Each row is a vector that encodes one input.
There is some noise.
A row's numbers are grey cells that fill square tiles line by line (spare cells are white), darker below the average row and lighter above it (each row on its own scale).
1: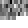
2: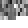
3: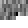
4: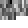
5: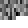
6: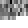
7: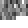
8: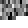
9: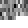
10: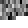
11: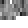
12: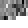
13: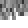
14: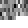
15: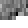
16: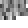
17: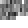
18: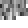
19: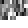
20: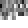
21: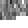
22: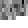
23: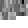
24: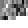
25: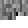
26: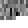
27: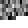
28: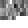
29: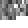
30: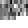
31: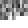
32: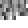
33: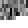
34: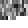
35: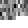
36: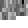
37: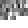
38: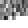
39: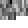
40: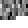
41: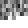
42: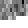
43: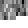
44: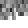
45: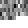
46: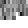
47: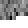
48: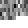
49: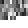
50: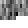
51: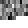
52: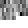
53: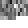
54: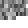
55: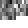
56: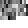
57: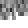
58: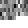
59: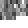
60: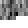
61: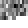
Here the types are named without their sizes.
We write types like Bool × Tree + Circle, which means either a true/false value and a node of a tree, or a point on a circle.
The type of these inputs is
Bool × Bool × Bool × Label + Unit.
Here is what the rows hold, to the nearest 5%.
About 10% of them hold a fixed value. The rest hold a label and three true/false values.
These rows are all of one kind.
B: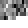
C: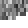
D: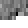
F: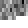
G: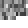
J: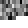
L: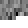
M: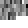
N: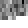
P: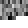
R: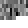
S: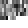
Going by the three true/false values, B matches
C, F, N and S.
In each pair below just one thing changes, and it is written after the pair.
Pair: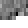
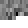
one of the three true/false values
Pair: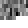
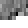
the label
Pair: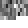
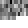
one of the three true/false values
